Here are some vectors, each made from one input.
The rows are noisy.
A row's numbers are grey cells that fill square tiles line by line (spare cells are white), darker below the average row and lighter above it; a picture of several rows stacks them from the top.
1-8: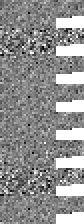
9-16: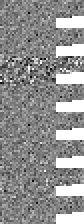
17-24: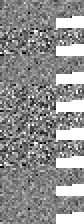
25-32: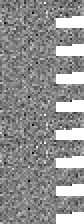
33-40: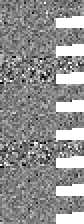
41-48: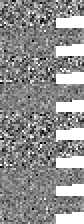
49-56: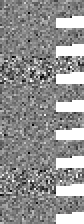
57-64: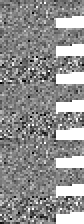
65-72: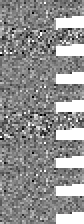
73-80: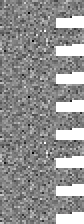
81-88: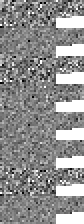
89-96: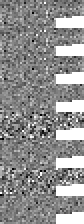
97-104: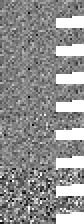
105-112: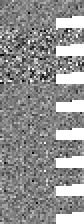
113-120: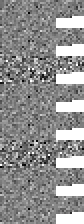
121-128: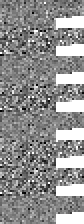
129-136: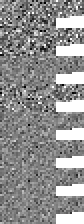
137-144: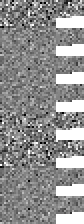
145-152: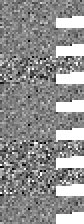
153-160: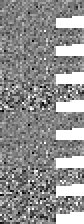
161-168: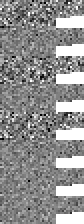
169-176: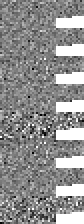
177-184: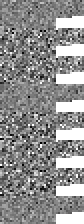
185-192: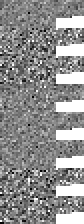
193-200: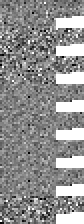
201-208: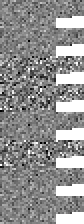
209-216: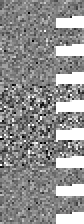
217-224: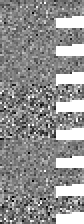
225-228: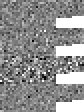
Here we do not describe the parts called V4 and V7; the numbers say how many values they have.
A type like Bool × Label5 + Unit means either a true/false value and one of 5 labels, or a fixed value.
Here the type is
List3(Line5) + V4 × V7.
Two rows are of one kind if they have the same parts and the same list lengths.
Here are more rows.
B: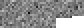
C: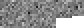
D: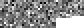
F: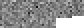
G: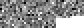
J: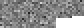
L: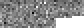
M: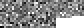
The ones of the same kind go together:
B, C
D, M
F, J
G
L

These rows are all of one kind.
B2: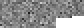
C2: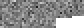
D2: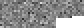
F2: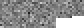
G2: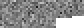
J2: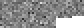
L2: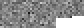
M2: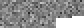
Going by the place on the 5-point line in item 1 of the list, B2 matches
F2 and L2.
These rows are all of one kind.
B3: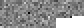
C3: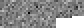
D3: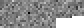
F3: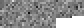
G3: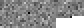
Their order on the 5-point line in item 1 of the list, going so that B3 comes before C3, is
B3, G3, D3, F3, C3.
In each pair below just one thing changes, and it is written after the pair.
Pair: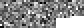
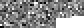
the value of V4
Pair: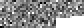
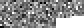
the value of V7
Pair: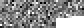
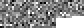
the value of V7
